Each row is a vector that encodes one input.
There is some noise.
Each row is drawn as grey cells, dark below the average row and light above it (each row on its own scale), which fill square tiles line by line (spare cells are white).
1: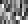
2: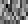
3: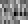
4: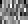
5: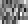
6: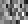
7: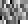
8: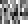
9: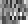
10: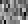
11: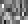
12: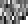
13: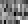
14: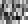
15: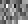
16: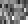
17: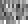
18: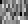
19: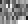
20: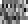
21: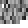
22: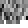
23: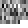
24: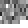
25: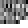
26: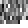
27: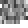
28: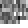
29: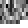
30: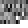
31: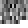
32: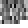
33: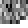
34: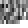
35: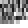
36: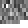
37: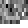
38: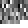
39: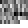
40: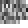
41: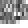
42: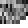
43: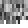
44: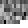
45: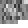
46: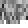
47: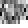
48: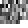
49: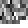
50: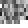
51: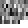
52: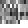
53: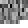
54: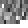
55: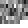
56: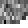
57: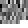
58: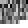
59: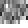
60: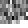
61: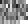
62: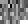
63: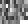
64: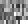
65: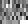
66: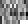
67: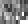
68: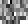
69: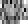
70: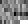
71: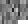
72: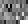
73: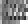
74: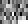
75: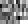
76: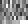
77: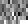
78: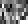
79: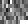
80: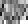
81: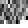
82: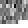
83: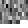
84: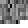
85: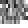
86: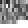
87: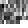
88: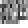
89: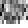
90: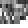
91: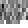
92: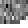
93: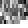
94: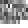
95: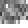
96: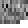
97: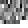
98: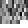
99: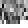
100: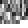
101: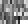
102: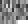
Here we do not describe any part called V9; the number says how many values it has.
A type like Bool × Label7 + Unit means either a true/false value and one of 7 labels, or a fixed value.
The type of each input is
Bool × Label10 + V9.
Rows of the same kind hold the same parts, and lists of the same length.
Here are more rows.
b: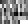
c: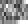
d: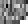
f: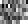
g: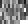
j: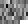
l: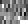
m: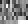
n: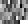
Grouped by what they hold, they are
b, d, g, j, l, n
c, f, m

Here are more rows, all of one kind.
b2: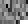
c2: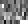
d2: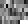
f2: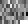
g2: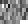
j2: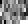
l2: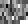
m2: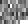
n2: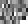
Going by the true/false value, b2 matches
c2, g2 and n2.
